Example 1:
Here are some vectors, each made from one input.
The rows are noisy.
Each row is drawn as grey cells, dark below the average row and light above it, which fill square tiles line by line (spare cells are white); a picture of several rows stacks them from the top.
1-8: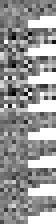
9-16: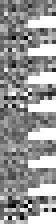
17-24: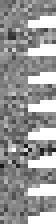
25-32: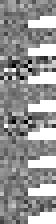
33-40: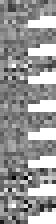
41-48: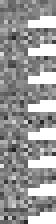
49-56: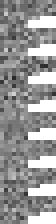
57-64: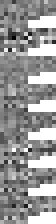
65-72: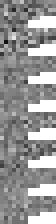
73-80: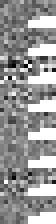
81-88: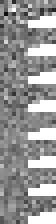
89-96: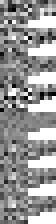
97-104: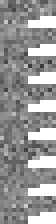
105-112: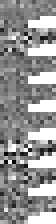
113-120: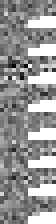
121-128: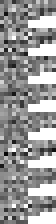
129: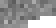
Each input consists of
either a point on a 4-point line, or a point on a 7-point line and a true/false value.
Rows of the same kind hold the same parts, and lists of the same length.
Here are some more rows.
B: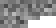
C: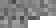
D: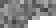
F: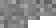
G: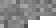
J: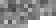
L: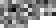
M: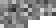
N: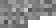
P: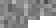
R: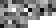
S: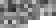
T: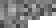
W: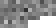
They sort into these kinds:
B, D, R, T
C, F, G, J, L, M, N, P, S, W

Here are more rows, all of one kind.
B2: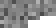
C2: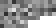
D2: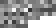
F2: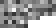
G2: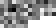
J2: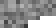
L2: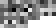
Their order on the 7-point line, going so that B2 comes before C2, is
B2, J2, L2, F2, C2, G2, D2.
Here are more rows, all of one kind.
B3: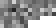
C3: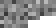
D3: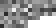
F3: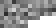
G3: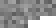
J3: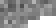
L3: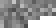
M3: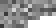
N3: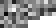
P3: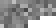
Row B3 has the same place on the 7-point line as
C3 and L3.
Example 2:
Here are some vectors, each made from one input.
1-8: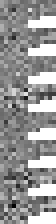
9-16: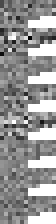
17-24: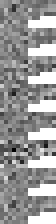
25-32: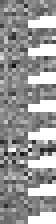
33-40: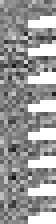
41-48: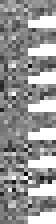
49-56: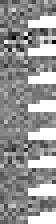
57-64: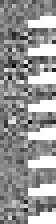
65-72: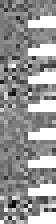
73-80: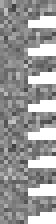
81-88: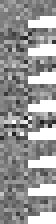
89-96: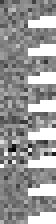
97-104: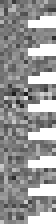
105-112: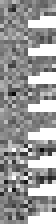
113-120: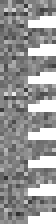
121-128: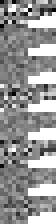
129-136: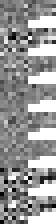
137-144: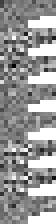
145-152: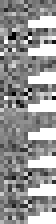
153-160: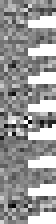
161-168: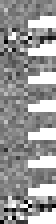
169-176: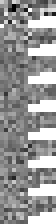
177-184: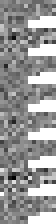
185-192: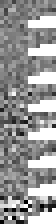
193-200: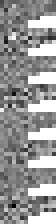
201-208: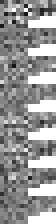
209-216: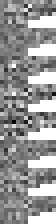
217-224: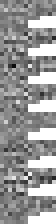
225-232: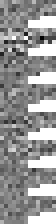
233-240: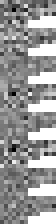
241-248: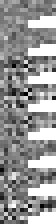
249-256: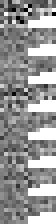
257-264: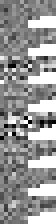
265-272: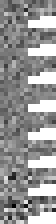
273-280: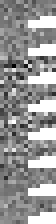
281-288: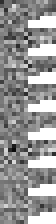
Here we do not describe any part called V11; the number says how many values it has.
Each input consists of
a point on an 8-point line, a true/false value and a value of V11.
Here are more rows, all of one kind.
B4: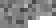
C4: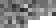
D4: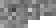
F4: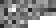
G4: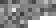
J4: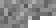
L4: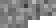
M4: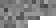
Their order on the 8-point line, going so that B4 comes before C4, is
D4, L4, F4, J4, M4, G4, B4, C4.
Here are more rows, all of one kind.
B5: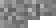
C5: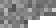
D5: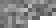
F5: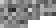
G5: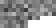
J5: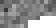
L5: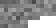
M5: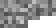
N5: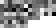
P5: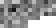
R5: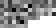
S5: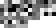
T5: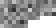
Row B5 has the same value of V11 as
F5, G5, N5 and T5.
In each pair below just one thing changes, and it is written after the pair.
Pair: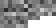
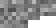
the true/false value
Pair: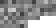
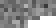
the place on the 8-point line
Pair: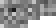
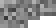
the value of V11
